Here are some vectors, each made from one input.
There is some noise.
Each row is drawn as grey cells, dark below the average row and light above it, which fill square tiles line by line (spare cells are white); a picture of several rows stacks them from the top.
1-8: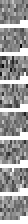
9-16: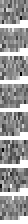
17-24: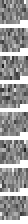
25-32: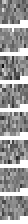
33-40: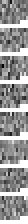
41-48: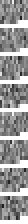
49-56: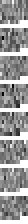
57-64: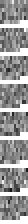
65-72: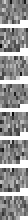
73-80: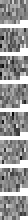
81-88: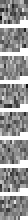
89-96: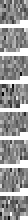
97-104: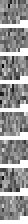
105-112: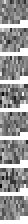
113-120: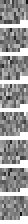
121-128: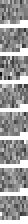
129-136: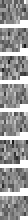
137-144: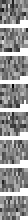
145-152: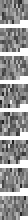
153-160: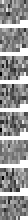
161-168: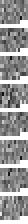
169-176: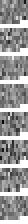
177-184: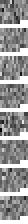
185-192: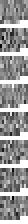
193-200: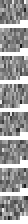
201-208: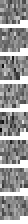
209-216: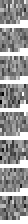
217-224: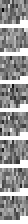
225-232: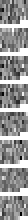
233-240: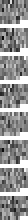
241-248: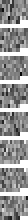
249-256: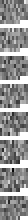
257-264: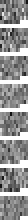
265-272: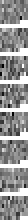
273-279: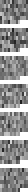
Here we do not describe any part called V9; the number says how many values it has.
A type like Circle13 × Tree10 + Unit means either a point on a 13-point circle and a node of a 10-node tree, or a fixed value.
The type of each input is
(Circle6 + Line4) × V9 + Line5 × (Line5 + Line8).
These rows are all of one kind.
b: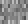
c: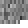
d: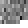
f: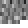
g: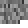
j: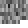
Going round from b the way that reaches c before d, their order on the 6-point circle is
b, c, g, d, f, j.
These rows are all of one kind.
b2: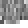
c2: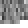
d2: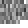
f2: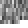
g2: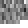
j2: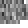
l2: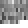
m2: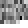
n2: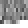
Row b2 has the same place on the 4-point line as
g2 and m2.
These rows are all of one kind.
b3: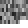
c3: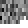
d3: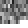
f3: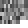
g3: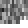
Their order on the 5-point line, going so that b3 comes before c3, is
f3, d3, b3, g3, c3.
